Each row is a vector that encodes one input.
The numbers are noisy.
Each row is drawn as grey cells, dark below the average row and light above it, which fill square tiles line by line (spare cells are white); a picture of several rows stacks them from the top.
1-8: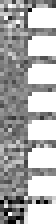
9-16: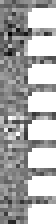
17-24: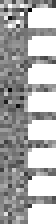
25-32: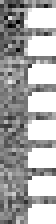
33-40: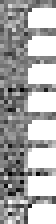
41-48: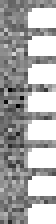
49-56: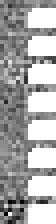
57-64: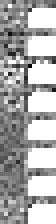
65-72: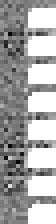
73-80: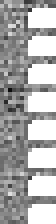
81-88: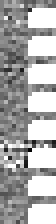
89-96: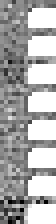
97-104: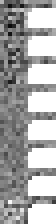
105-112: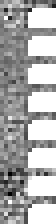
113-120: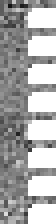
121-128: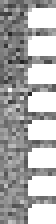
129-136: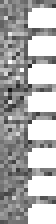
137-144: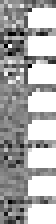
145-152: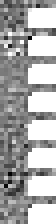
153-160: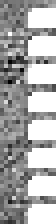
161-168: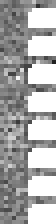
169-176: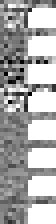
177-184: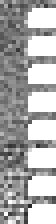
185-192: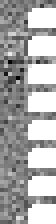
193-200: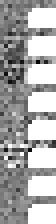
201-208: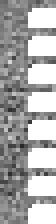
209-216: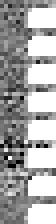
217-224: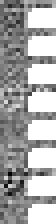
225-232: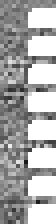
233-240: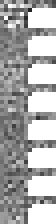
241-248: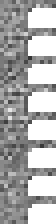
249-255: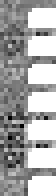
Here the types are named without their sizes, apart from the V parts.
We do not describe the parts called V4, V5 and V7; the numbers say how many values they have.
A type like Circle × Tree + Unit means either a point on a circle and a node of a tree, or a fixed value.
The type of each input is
Bool × Circle × V5 + (Tree + V4) × V7.
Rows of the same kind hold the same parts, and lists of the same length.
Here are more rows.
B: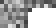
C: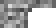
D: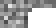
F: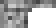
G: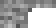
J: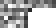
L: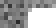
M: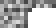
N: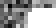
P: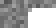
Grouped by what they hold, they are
B, N
C, F, G, L, M, P
D, J

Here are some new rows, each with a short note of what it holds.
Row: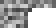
a node of a tree and a value of V7
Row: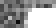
a value of V4 and a value of V7
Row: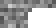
a value of V4 and a value of V7
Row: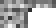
a node of a tree and a value of V7
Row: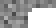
a value of V4 and a value of V7
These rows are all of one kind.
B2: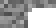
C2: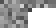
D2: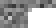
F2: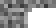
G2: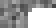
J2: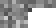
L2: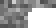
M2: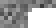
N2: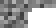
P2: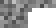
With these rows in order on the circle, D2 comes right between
G2 and L2.
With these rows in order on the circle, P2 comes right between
J2 and M2.
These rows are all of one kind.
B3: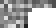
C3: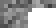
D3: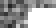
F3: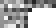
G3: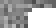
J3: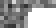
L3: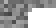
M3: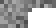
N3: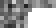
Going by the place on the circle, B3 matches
C3, G3 and M3.
